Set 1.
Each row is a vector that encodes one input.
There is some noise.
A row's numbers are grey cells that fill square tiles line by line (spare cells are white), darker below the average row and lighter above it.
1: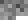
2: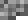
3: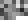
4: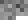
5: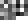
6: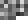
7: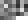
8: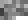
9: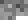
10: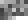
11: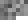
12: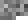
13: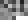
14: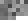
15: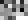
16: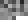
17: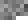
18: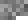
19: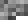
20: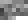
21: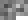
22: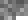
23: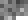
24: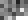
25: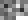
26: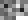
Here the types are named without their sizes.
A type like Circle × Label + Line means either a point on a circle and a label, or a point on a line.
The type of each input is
Line.
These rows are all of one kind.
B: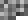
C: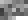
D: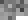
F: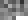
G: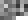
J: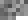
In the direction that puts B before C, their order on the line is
B, G, D, F, J, C.
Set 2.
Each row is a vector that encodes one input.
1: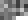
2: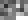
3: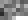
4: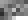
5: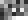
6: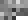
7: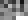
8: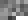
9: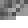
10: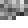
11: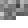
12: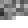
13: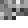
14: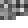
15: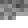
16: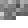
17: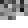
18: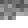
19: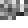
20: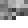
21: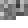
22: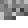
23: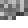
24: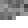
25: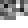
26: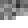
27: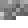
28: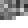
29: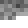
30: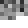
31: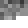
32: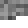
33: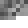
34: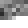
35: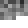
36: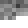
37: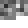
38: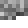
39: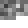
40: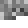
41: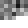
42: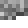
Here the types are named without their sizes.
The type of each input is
Line.
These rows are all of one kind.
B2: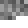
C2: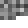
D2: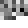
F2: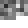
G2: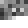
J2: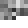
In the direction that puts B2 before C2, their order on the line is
G2, F2, B2, C2, D2, J2.
